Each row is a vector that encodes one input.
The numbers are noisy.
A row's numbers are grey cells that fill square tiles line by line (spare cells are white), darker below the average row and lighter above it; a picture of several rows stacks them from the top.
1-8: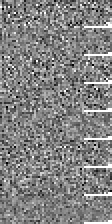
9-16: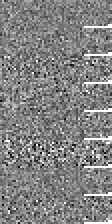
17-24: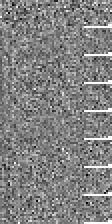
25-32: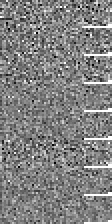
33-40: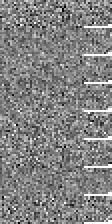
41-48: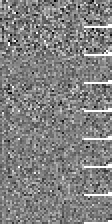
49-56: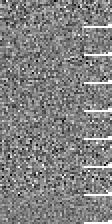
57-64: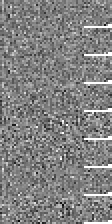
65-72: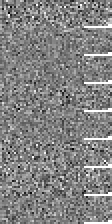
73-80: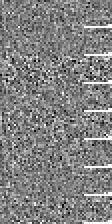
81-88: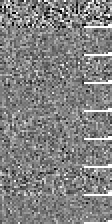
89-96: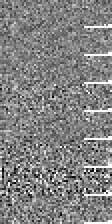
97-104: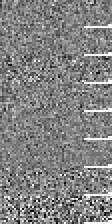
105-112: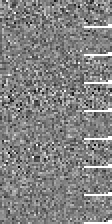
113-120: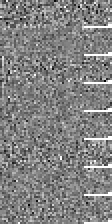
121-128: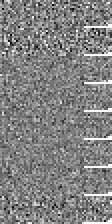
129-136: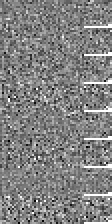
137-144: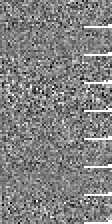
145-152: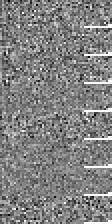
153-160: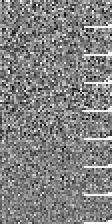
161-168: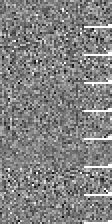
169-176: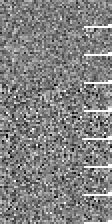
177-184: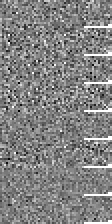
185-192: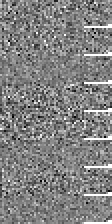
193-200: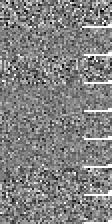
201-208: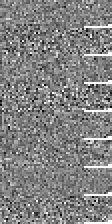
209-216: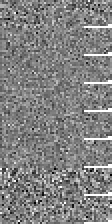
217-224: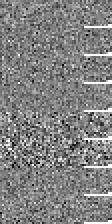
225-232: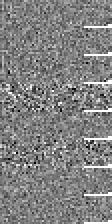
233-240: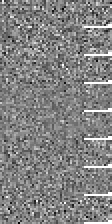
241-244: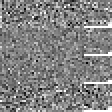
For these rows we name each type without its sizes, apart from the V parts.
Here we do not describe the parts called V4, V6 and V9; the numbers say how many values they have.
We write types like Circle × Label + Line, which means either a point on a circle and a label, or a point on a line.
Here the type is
Bool × (Line × (Tree + V9) + V4 × V6).
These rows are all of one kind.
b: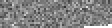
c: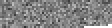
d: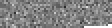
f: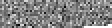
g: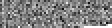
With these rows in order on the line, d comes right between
f and g.
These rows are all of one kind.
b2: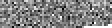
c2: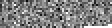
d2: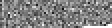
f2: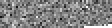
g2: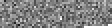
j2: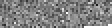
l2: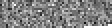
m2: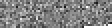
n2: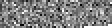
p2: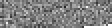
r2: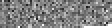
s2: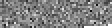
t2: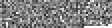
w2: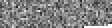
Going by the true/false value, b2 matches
d2, g2 and r2.
